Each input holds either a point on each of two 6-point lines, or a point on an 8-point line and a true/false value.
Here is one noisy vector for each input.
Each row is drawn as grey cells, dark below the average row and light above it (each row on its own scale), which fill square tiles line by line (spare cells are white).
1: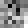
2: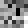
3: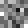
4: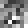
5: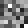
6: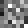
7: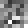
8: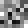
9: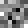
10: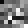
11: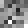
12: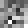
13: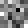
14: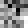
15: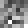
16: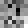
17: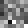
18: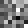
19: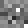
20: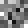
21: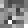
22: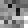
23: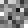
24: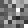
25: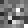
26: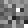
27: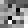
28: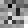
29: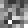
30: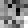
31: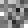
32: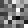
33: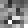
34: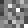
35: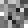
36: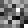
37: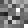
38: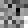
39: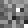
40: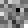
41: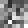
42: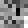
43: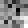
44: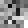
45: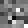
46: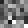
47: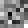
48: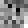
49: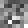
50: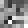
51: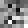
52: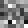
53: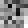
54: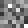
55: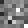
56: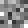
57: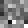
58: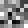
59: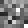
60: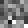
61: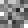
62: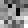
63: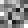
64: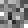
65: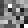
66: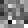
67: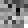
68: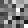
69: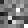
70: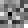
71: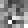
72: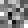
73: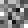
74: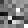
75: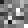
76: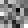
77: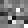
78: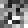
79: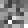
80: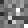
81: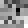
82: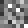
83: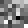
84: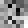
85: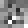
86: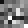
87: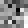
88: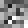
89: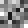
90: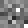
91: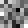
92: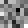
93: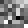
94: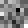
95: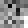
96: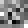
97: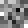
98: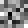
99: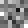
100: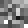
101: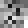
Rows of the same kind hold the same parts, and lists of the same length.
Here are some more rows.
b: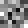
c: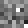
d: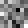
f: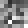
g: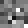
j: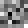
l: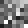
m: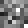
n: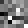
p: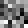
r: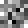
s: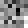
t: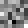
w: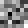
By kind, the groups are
b, d, f, j, r, s, t, w
c, g, l, m, n, p

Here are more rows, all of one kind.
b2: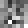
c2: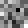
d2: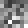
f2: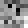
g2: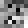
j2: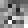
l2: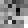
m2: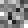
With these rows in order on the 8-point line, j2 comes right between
g2 and m2.
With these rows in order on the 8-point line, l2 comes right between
c2 and g2.
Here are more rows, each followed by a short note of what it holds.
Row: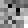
a point on an 8-point line and a true/false value
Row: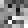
a point on an 8-point line and a true/false value
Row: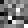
a point on each of two 6-point lines
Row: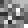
a point on each of two 6-point lines
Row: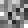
a point on an 8-point line and a true/false value
